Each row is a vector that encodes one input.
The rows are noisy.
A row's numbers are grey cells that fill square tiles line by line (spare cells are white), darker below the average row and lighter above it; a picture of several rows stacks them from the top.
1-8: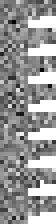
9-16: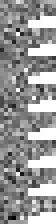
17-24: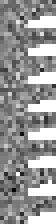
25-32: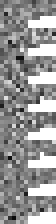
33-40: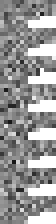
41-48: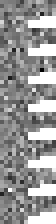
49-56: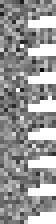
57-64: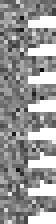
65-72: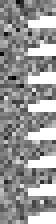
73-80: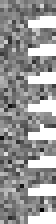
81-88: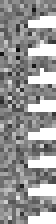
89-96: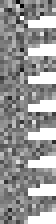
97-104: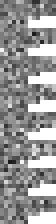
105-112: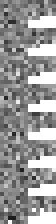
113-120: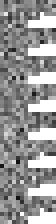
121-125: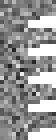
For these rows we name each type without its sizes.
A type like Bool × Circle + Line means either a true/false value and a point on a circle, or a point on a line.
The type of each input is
(Bool × Line + Circle) × Label.
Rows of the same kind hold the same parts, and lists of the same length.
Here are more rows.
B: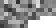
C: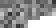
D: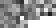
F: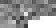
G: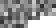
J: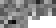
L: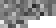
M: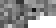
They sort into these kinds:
B, D, G, M
C, F, J, L

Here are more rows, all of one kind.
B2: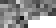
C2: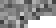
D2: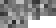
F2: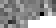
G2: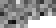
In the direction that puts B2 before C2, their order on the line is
B2, D2, C2, G2, F2.
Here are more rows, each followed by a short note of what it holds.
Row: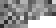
a point on a circle and a label
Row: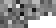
a point on a circle and a label
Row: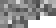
a label, a point on a line and a true/false value
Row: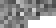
a label, a point on a line and a true/false value
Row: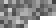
a label, a point on a line and a true/false value
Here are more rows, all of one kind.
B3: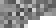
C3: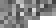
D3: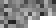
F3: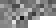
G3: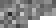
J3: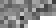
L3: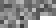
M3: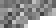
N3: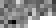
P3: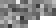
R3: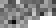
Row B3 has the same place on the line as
F3, M3 and P3.
